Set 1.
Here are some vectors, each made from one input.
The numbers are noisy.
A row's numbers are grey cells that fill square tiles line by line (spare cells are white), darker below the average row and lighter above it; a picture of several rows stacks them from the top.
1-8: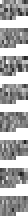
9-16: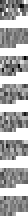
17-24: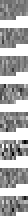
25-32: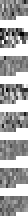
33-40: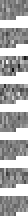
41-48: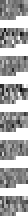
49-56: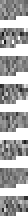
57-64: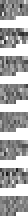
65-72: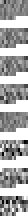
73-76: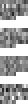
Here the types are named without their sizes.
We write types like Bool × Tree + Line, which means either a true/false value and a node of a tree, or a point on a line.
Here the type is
Line × (Tree + Unit).
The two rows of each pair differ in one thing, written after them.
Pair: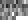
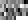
the node of the tree
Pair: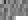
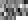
the place on the line
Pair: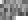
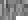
the place on the line
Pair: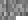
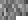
the node of the tree
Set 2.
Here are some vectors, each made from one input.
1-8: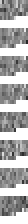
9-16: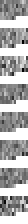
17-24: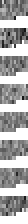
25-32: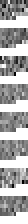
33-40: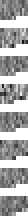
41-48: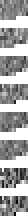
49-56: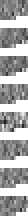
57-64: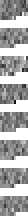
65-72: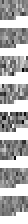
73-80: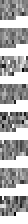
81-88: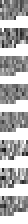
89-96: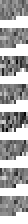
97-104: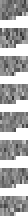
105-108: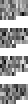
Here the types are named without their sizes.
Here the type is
List(Line).
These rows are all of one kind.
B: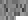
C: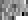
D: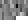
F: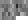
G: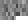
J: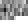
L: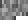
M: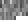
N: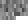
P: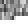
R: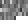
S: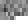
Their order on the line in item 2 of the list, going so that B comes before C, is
B, P, F, G, D, C, L, M, N, S, R, J.
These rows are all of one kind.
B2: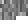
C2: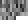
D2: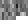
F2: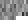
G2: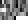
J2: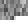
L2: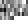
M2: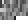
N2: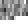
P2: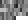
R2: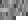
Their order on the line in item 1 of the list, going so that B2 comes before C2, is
G2, M2, R2, P2, F2, B2, N2, D2, L2, J2, C2.
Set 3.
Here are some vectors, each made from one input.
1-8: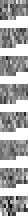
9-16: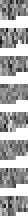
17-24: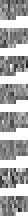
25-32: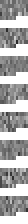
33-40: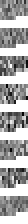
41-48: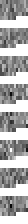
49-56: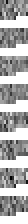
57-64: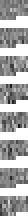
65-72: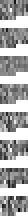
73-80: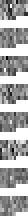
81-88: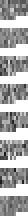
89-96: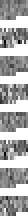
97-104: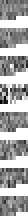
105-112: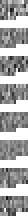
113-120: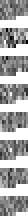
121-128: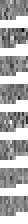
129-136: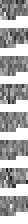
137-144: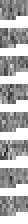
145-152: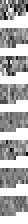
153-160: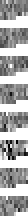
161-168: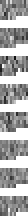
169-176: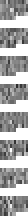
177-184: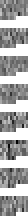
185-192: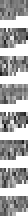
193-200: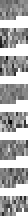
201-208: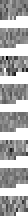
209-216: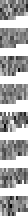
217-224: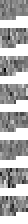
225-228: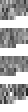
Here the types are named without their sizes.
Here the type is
Bool × Line.
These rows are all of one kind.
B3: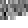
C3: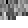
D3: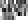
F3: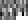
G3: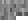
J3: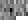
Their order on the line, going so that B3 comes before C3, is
B3, J3, G3, C3, D3, F3.
